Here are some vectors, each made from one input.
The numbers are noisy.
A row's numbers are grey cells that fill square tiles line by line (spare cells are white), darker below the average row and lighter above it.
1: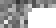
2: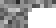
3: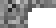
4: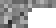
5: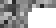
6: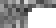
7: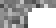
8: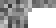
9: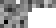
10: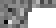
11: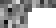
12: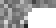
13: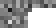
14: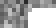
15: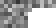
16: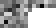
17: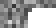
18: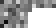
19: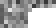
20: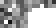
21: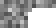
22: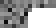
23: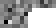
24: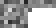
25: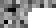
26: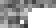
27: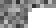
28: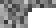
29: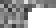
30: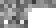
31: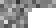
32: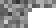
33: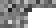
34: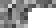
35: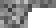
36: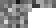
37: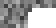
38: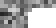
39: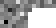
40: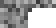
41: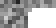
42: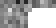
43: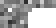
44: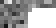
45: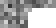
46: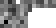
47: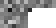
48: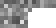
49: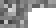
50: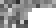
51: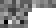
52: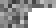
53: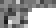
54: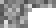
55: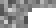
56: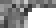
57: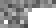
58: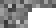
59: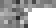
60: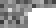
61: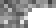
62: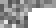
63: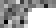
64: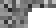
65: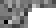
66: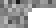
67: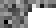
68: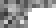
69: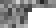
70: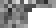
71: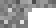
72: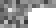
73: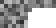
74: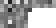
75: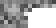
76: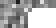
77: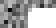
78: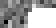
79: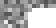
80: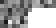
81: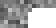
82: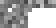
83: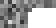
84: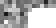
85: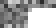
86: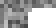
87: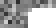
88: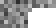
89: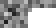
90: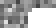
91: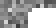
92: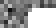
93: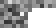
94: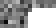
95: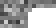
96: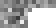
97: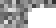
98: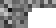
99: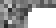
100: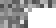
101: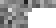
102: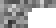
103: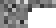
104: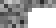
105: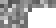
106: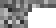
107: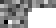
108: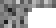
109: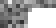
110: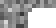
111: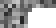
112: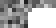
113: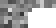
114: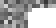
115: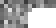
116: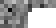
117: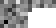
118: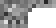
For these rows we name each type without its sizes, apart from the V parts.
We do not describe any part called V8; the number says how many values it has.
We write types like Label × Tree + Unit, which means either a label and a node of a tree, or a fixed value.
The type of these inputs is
(Label + Line) × V8.
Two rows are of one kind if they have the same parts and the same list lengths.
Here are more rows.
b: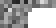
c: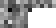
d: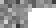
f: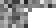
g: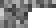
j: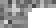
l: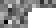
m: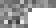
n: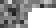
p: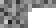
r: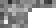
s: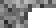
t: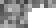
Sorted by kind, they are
b, d, f, j, m, p, r, t
c, g, l, n, s

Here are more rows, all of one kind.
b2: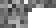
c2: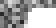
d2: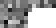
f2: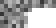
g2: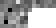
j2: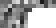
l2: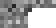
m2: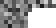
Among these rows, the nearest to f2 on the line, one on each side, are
c2 and g2.
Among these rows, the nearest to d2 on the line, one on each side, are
g2 and m2.
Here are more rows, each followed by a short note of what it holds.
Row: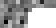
a point on a line and a value of V8
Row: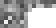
a label and a value of V8
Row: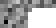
a point on a line and a value of V8
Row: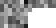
a label and a value of V8
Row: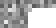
a label and a value of V8
